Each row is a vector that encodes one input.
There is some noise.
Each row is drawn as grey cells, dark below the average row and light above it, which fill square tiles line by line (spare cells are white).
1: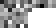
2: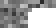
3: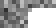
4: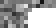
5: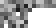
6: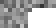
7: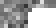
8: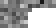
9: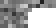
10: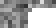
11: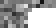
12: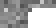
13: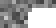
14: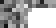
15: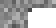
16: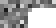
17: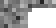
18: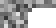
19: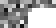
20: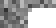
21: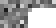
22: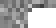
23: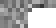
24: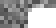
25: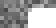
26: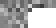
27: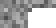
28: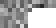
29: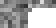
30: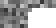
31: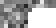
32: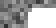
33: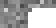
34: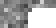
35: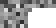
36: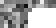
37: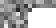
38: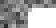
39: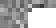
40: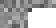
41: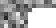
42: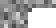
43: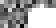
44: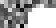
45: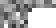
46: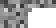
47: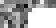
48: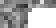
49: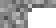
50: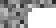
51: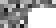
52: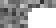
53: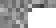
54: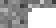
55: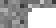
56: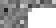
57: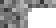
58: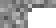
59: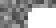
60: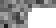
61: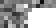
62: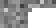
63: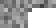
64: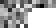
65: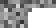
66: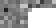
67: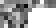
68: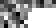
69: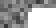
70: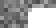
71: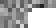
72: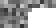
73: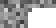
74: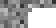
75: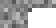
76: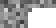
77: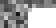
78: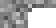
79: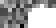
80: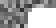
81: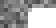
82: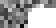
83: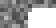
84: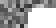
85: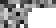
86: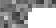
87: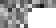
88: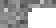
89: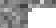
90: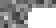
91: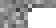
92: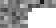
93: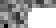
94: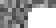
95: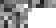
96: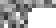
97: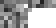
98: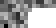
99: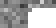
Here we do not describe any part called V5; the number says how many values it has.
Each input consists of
a true/false value, together with either a point on a 6-point line, or a value of V5.
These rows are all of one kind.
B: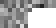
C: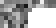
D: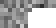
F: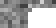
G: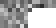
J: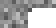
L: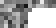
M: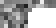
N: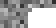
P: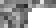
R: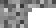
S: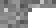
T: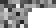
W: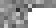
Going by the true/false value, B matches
D, G, J and W.
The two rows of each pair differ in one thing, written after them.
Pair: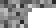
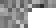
the true/false value
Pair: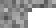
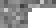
the true/false value
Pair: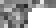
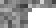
the place on the 6-point line
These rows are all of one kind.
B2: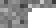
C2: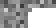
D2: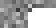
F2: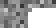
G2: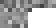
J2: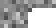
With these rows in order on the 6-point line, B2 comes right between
D2 and F2.
